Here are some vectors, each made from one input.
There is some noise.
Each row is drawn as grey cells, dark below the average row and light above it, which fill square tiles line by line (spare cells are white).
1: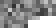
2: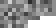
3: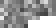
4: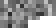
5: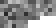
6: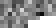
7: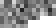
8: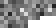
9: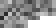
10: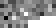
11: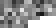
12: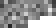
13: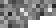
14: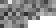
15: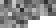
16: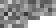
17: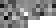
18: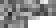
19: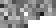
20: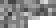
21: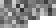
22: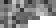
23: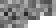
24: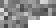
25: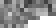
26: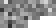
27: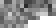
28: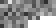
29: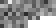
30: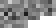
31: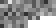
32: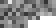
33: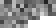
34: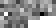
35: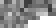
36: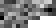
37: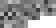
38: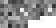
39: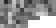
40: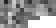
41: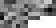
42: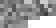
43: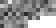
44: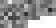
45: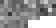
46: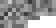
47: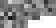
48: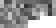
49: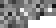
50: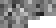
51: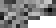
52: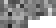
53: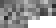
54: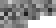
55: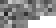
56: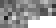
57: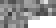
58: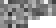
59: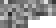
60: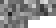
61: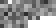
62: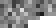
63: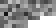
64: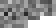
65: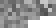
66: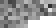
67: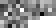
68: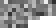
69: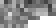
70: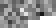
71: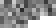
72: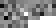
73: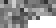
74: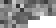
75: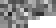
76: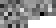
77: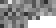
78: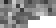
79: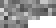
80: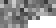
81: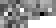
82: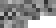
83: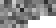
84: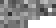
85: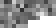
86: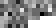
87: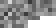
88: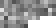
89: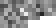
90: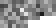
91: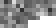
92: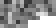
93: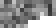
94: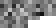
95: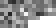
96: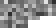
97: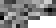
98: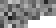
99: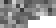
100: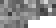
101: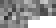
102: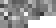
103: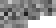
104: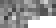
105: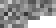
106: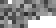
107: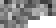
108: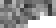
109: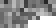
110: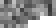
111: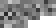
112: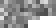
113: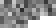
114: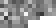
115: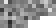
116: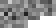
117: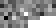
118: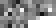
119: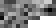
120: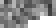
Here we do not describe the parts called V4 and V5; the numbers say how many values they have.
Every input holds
either a fixed value, or one of 6 labels and a value of V4, or a true/false value and a value of V5.
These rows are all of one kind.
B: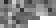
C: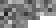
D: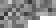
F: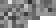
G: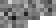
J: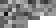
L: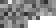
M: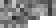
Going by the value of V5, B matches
C and J.
